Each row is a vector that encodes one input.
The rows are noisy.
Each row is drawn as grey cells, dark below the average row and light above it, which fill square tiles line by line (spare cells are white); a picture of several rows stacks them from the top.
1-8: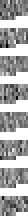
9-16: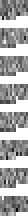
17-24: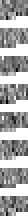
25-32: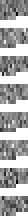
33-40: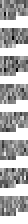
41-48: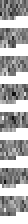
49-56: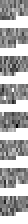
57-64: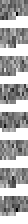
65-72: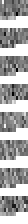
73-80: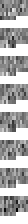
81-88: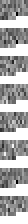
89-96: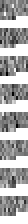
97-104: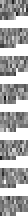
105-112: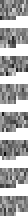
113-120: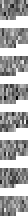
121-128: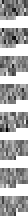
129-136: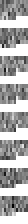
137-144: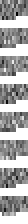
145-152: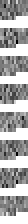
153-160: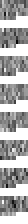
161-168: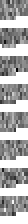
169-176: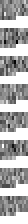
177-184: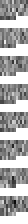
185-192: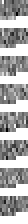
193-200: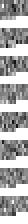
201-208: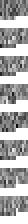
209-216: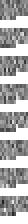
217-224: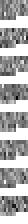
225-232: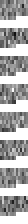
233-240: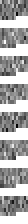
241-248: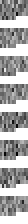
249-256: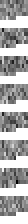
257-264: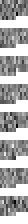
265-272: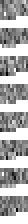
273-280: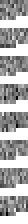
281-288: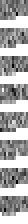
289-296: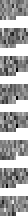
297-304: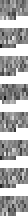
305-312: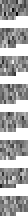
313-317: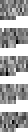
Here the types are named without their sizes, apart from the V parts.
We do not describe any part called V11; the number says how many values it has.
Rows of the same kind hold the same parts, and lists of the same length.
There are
2 kinds of row.
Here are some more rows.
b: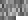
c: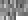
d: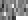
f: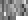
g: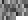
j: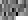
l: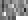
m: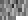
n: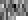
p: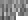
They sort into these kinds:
b, c, d, f, l, m, p
g, j, n

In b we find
a point on a line and a true/false value.
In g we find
a true/false value and a value of V11.
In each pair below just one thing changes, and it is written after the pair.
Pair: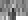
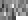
the true/false value
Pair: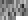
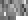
the true/false value
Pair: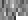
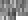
the true/false value
